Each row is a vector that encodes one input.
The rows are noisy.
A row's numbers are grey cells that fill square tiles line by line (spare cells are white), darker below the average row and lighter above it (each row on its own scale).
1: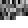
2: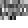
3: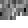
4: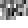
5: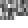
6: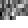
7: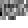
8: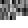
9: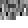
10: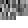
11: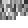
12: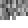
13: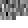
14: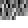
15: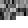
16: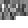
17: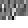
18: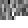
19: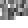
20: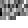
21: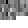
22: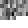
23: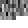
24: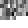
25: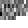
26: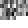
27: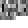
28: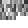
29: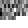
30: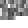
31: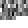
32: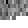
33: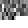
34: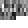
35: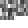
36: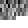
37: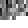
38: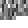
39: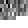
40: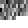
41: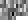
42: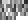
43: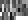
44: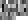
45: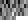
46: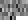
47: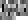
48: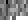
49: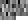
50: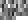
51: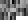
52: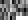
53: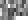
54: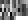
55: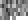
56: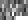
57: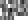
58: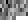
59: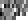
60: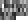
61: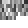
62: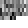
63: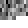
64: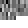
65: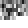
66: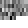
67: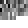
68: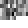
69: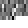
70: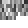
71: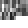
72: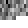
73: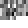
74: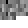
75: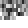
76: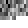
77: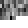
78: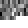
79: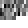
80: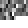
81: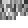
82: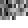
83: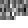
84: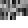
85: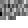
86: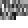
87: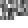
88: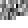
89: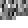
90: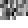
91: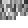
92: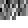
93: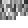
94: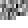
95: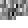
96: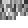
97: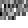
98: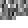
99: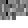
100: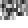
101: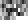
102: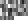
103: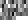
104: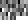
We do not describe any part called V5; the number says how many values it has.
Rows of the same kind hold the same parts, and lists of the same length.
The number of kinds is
3.
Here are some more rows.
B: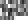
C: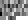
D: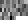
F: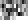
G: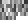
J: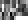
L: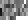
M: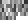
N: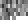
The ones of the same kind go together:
B, F, N
C, D, J, L
G, M

